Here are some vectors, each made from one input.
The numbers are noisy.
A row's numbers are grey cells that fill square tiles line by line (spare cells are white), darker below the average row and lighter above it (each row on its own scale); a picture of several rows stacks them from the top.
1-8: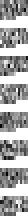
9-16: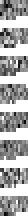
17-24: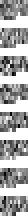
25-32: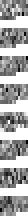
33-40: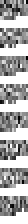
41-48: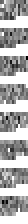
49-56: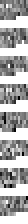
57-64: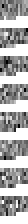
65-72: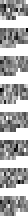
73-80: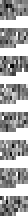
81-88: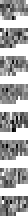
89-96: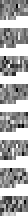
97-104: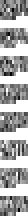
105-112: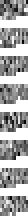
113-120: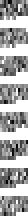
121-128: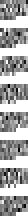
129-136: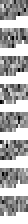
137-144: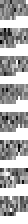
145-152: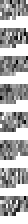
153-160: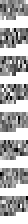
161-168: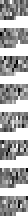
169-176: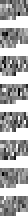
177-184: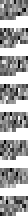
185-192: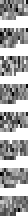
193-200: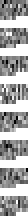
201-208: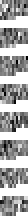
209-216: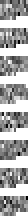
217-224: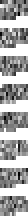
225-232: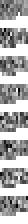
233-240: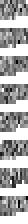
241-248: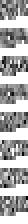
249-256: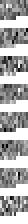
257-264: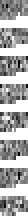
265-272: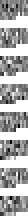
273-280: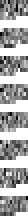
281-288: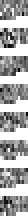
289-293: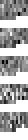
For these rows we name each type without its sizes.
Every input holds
a label, a node of a tree and a true/false value.
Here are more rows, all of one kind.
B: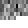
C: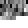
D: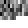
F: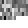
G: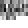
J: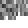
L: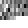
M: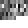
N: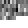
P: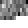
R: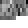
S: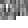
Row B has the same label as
C, N, P and R.
